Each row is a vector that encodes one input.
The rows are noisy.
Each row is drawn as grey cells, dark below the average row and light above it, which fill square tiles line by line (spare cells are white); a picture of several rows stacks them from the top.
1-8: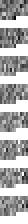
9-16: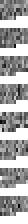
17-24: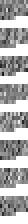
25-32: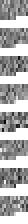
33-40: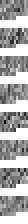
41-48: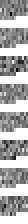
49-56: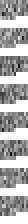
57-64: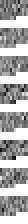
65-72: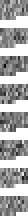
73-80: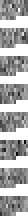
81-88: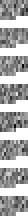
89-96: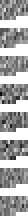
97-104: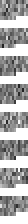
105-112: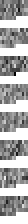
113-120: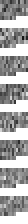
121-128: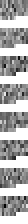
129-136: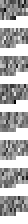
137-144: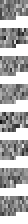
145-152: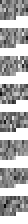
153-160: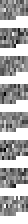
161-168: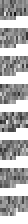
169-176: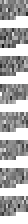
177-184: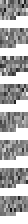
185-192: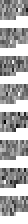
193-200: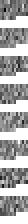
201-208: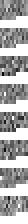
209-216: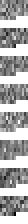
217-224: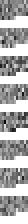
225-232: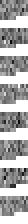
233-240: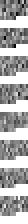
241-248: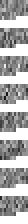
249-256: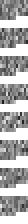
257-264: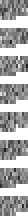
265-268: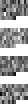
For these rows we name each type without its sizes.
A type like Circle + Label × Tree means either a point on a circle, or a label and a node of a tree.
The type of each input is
Line × Tree × Tree × (Tree + Unit).
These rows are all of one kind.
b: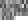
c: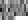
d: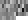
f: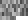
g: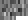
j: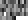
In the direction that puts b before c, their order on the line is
d, f, b, c, g, j.
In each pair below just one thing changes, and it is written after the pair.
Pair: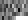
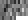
the node of one of the three trees
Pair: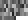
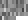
the place on the line
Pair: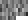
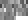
the place on the line
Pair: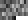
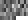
the node of one of the three trees
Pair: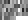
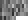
the place on the line
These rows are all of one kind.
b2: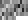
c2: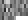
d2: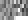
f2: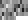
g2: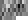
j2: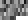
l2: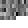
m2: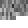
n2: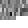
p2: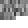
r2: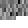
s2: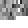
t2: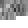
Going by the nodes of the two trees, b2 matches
f2 and g2.
